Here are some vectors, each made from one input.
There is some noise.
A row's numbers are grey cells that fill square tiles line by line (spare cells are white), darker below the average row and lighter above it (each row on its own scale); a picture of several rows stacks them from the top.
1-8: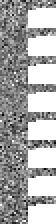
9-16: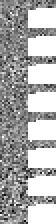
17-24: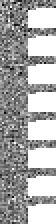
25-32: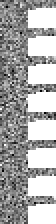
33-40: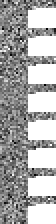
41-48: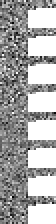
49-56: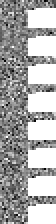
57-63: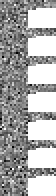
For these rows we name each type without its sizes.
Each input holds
two labels.
